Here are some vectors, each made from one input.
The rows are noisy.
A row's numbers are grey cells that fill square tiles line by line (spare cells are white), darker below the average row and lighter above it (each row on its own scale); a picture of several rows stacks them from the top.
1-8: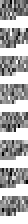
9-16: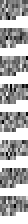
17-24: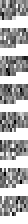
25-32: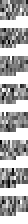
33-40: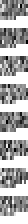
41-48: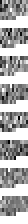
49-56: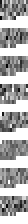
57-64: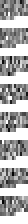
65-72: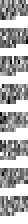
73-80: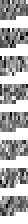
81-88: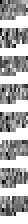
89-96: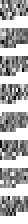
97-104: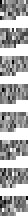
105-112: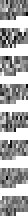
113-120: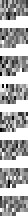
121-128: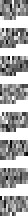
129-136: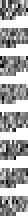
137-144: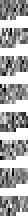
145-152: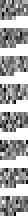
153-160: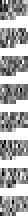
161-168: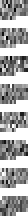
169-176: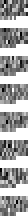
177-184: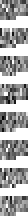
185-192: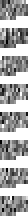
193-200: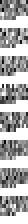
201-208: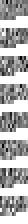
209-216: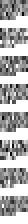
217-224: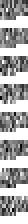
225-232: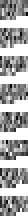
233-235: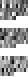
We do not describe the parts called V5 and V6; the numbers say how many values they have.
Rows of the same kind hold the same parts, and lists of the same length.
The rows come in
3 kinds.
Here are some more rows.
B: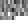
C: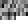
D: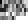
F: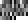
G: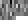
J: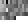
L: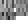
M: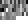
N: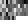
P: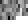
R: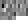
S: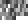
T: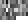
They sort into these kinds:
B
C, F, G, J, L, N, R, S, T
D, M, P

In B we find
a fixed value.
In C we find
a node of an 11-node tree and a value of V5.
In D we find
a true/false value and a value of V6.
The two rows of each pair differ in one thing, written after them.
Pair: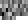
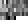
the value of V5
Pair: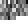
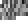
the node of the tree
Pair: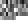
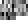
the value of V5
